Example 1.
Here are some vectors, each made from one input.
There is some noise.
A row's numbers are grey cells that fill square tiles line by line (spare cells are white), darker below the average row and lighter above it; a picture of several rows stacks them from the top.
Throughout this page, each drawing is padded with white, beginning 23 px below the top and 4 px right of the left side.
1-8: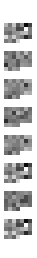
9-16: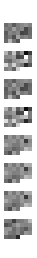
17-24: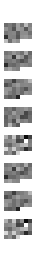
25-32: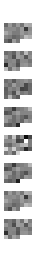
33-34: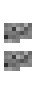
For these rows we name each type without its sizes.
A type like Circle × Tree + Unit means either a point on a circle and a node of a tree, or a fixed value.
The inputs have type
Circle + Unit.
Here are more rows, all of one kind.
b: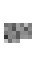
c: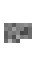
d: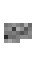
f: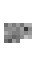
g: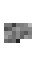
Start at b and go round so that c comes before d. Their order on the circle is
b, f, g, c, d.
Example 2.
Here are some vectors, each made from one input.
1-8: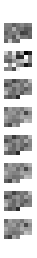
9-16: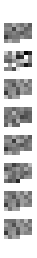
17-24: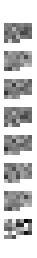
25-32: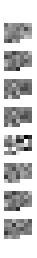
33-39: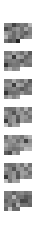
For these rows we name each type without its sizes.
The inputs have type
Circle + Unit.
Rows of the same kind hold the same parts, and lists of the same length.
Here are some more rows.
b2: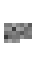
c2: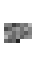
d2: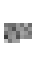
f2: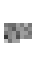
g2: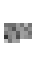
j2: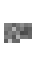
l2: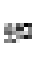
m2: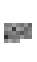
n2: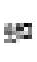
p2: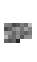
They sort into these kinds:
b2, c2, d2, f2, g2, j2, m2, p2
l2, n2

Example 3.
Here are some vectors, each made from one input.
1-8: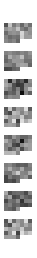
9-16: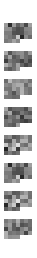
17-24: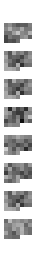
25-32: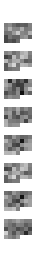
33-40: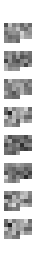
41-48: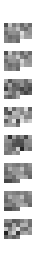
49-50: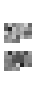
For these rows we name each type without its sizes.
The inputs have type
Line × Line.
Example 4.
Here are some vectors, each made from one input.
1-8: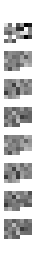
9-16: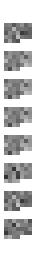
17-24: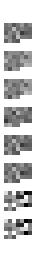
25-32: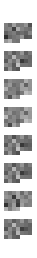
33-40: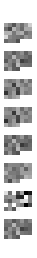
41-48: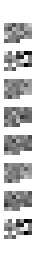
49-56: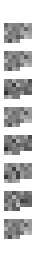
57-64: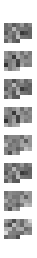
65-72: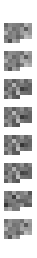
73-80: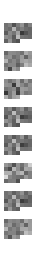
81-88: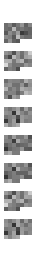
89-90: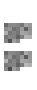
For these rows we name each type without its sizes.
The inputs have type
Circle + Unit.
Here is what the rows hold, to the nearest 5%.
About 95% of them hold a point on a circle. The rest hold a fixed value.
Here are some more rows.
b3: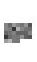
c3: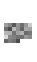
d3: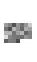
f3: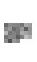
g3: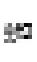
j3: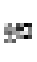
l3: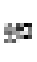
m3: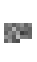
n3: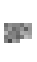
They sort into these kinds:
b3, c3, d3, f3, m3, n3
g3, j3, l3

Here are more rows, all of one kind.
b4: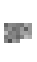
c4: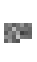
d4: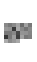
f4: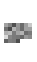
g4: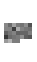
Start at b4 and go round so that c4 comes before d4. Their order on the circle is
b4, f4, c4, g4, d4.
